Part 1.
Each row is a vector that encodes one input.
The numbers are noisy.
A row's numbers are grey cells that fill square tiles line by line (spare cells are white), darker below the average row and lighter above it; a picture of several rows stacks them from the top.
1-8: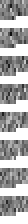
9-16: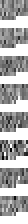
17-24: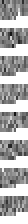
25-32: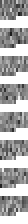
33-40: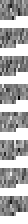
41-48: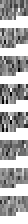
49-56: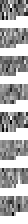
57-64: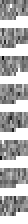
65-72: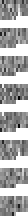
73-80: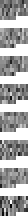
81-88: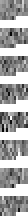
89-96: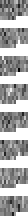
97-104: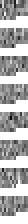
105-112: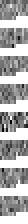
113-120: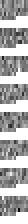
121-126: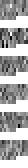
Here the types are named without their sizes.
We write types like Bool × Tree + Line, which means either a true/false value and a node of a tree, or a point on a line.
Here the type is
List(Line).
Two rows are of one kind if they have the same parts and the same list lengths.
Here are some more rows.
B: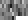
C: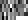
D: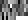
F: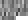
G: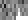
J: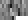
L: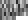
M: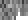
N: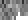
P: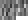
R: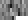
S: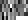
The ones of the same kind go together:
B, F, J, R
C, D, S
G, M, N, P
L

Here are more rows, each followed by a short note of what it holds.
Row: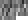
a list of two items
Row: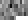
a list of one item
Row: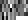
the empty list
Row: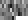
a list of one item
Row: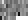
a list of three items
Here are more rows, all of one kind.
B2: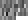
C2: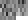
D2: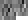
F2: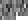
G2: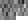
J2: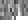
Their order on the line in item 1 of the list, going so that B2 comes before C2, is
B2, F2, D2, G2, C2, J2.
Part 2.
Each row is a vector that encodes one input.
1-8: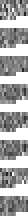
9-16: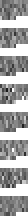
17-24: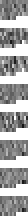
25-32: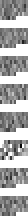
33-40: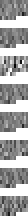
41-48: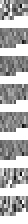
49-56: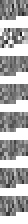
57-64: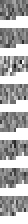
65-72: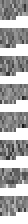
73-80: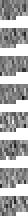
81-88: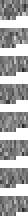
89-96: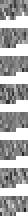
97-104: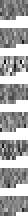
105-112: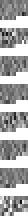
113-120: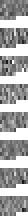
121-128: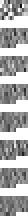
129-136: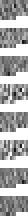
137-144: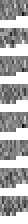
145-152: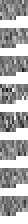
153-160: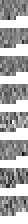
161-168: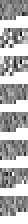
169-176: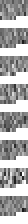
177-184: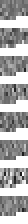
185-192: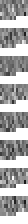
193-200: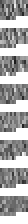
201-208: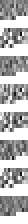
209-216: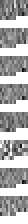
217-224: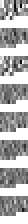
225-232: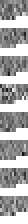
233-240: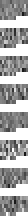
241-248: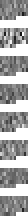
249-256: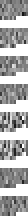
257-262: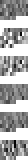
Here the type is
Line4 + List2(Line11).
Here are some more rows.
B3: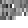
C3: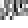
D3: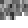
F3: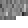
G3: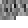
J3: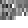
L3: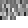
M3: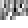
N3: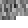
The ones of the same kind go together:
B3, J3
C3, M3
D3, G3, L3, N3
F3

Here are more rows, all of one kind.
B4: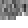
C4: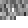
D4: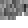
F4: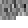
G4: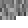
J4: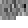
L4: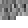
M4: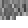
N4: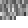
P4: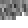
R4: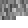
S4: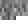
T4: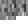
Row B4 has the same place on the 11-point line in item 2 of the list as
F4, J4, L4 and N4.
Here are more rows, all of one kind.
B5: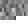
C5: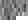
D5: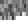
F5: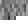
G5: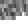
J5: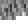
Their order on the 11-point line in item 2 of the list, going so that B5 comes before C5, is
D5, J5, G5, B5, F5, C5.
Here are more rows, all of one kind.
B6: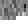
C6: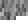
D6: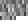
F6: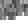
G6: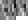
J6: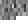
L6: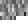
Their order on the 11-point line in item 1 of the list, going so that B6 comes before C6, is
F6, G6, B6, J6, C6, L6, D6.
